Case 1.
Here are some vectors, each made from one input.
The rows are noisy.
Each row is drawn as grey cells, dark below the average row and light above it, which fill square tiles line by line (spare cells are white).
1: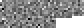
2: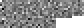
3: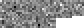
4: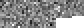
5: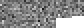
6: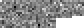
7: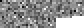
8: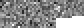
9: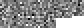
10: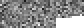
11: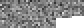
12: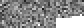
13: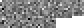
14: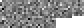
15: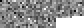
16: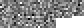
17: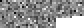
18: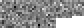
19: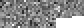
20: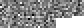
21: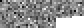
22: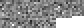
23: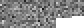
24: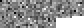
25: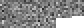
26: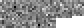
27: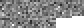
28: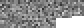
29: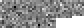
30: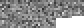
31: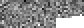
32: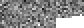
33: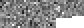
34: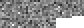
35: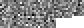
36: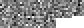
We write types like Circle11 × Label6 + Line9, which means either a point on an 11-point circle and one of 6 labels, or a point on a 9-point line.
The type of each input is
Line4 + Line5.
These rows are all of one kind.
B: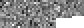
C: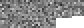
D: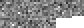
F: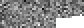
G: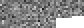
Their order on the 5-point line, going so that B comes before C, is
B, D, C, G, F.
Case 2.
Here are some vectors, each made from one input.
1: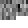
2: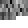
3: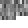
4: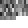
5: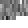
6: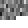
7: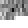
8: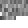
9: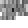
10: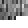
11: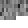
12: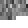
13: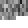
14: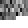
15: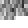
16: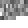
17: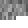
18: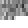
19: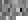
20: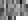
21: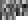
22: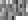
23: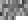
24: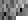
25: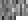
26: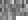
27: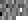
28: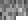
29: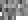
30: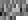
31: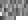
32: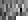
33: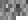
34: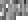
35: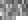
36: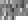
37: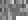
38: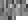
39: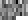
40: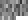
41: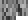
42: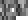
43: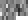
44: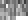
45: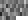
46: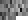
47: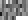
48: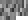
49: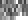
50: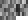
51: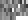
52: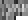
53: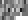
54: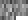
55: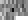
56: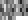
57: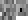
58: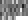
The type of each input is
Bool × Bool × Bool × Bool × Line6.
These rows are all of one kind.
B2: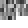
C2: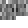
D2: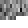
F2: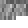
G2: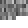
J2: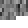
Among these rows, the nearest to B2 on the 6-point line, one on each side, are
D2 and F2.
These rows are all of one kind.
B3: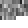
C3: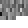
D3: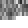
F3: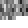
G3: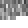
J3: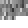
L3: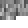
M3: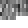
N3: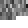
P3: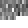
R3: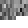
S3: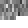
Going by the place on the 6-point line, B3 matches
G3 and L3.
